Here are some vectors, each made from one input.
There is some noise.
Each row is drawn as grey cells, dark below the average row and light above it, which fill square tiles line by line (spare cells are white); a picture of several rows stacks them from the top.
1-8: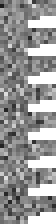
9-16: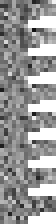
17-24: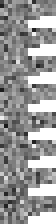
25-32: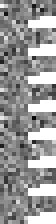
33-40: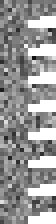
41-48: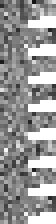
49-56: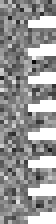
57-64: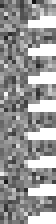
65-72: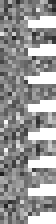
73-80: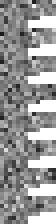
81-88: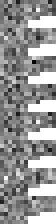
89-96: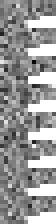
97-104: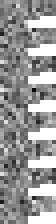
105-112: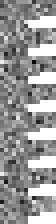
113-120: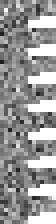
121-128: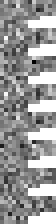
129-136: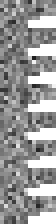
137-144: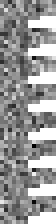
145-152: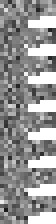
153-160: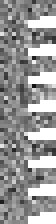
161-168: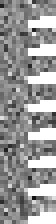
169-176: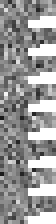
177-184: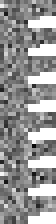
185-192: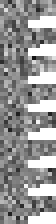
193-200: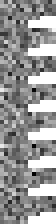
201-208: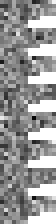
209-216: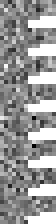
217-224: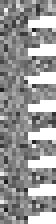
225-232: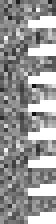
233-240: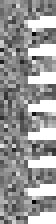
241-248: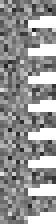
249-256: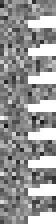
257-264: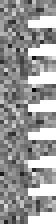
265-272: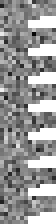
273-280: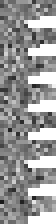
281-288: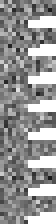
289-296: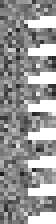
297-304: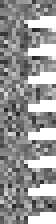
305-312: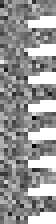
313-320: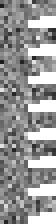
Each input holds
either a point on a 15-point line, or a point on a 17-point line.
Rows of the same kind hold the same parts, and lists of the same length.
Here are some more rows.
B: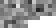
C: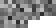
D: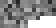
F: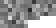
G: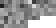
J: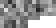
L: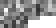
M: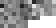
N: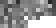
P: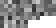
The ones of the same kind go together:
B, F, G, J, L, M
C, D, N, P

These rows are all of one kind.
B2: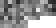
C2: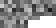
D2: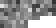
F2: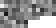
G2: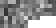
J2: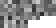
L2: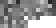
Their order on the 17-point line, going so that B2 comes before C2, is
G2, L2, B2, J2, C2, D2, F2.
